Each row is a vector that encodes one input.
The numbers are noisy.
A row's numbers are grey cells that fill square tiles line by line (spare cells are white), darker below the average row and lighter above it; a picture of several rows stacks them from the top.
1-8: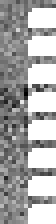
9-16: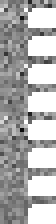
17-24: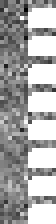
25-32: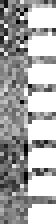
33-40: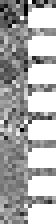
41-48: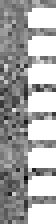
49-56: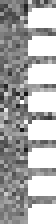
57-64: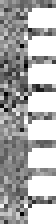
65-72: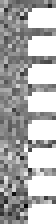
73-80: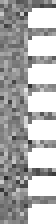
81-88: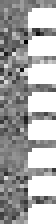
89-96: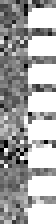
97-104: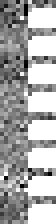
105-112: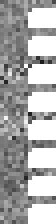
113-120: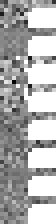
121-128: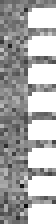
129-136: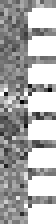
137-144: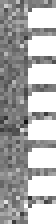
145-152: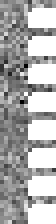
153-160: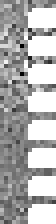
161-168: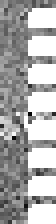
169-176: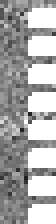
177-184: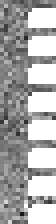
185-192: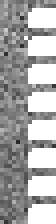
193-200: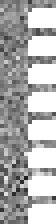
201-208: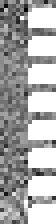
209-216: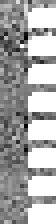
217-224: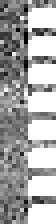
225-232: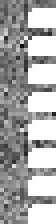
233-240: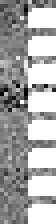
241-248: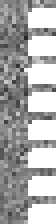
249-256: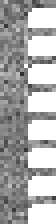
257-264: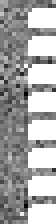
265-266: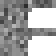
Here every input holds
a true/false value, together with either a point on a 9-point circle, or a fixed value.
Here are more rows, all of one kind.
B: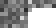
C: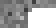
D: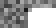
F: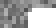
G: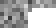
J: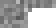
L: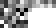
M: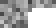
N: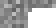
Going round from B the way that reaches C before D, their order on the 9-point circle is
B, G, J, N, C, M, L, D, F.
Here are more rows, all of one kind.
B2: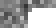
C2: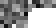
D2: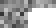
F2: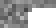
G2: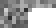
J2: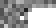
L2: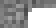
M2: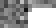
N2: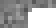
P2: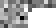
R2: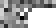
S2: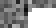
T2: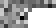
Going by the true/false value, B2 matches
F2, J2 and M2.
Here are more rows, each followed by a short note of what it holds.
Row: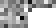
a true/false value
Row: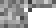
a true/false value
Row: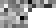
a point on a 9-point circle and a true/false value
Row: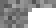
a point on a 9-point circle and a true/false value
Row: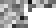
a point on a 9-point circle and a true/false value
